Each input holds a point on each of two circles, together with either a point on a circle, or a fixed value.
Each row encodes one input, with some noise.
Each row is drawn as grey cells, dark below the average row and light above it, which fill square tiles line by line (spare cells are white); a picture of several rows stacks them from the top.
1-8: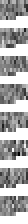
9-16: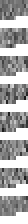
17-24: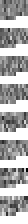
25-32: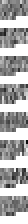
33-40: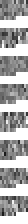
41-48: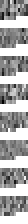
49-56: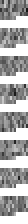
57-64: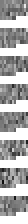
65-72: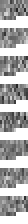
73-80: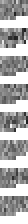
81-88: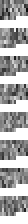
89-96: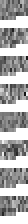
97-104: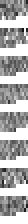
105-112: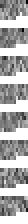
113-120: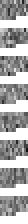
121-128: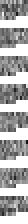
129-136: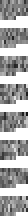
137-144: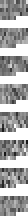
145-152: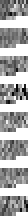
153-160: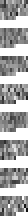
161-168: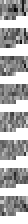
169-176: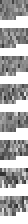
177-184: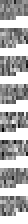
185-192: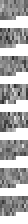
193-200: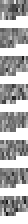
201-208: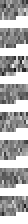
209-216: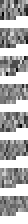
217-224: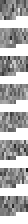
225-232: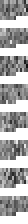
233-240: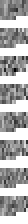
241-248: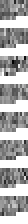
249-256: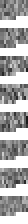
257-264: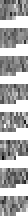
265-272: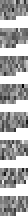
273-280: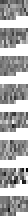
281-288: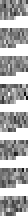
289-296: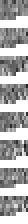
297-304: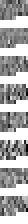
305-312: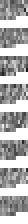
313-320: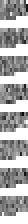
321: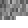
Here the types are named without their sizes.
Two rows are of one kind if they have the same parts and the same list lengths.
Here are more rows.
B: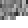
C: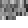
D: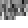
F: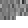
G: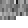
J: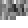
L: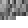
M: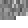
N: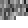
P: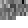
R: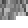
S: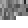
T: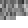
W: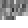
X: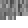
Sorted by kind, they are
B, C, G, J, L, M, N, S, W, X
D, F, P, R, T

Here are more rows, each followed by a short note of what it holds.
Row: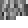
a point on each of two circles
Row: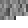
a point on each of three circles
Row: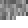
a point on each of three circles
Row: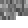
a point on each of two circles
